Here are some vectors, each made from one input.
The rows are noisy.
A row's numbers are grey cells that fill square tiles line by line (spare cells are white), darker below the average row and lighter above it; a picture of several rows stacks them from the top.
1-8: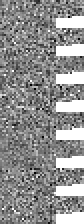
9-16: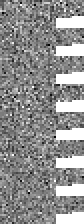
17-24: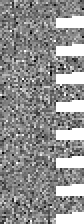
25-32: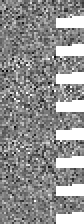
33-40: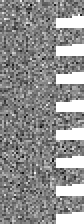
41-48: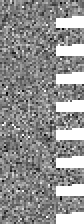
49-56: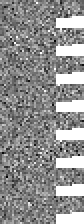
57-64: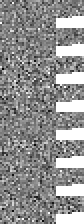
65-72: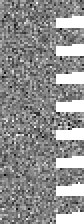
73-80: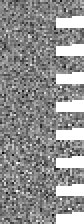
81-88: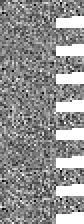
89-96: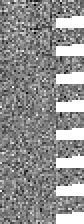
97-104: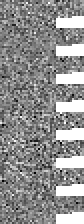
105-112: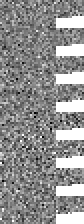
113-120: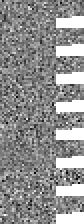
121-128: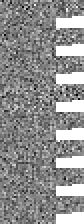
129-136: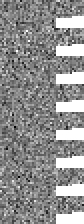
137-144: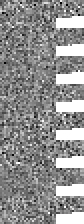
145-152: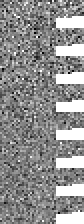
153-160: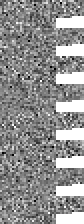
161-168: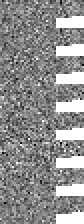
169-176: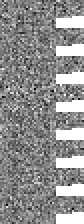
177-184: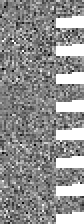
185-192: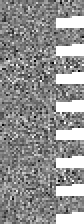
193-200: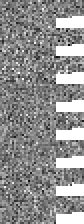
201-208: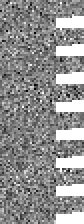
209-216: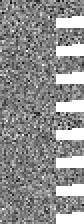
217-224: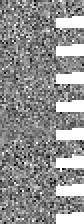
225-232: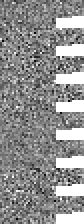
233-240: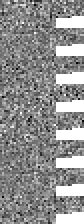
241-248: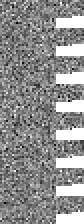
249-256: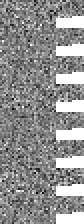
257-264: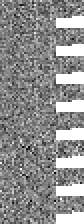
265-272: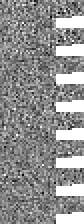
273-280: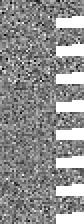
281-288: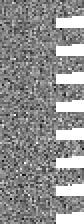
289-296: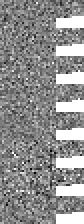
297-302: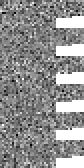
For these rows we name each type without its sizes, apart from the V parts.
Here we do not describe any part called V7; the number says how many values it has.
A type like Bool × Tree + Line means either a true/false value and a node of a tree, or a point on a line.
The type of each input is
(Bool × Bool × Bool + Circle × (Line + Tree)) × V7.
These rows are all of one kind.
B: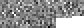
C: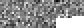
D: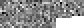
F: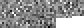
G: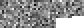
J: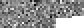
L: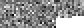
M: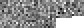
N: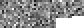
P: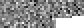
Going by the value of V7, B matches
F and M.
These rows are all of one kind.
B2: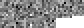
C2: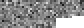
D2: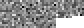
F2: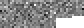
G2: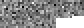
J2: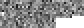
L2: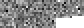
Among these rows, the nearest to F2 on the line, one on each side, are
B2 and L2.
